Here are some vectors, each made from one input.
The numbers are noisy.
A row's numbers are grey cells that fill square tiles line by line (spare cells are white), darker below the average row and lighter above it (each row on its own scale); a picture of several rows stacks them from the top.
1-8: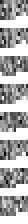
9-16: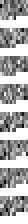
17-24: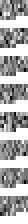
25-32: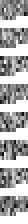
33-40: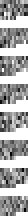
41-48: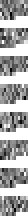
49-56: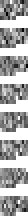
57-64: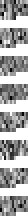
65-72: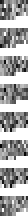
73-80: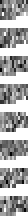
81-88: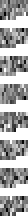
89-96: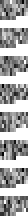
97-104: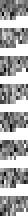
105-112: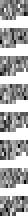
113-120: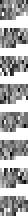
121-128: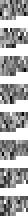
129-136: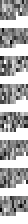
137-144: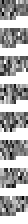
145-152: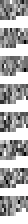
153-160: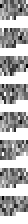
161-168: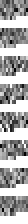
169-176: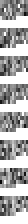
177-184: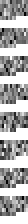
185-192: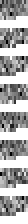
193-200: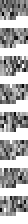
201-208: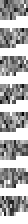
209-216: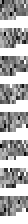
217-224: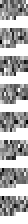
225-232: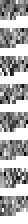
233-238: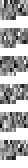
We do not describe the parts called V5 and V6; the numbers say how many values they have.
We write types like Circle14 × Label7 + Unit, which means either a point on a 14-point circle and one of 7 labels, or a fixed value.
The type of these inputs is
(Line9 + V5) × V6 + List2(Line4).
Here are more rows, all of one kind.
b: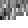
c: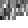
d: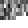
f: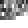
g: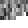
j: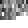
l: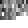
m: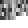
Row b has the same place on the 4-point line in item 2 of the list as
g and m.
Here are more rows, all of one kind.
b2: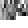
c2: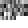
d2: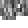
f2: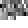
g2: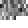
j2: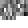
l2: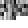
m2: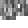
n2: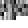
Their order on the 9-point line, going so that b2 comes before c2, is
g2, m2, d2, n2, l2, b2, f2, c2, j2.
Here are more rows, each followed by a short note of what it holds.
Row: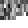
a list of two items
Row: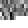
a value of V5 and a value of V6
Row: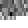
a value of V5 and a value of V6
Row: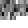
a value of V5 and a value of V6
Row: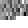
a point on a 9-point line and a value of V6
